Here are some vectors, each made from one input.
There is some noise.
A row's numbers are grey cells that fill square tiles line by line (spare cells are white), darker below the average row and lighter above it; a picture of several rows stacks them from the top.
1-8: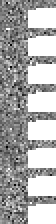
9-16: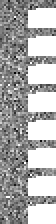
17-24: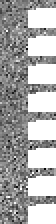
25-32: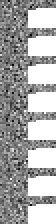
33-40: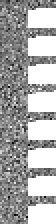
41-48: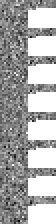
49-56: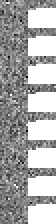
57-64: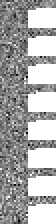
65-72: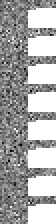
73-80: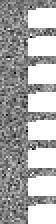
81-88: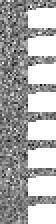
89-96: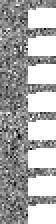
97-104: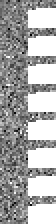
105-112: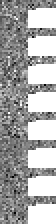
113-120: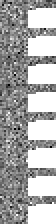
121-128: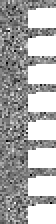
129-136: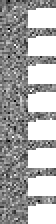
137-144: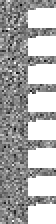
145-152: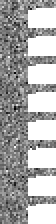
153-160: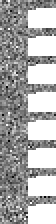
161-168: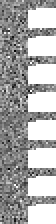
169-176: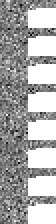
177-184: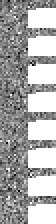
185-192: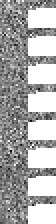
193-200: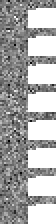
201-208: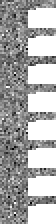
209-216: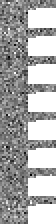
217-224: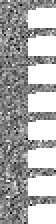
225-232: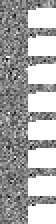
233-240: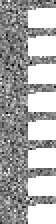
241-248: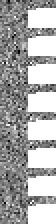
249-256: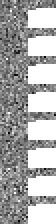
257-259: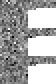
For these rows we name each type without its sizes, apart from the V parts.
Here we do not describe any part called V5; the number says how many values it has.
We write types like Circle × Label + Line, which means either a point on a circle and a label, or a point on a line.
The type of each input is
(Bool × V5 + Line × Tree) × Tree × Tree.
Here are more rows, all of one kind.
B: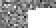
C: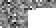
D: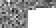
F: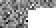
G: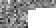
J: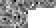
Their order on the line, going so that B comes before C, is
D, G, J, F, B, C.
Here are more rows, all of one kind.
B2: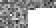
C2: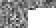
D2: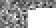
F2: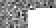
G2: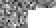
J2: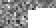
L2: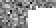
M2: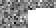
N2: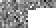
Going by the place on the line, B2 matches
F2, L2 and M2.
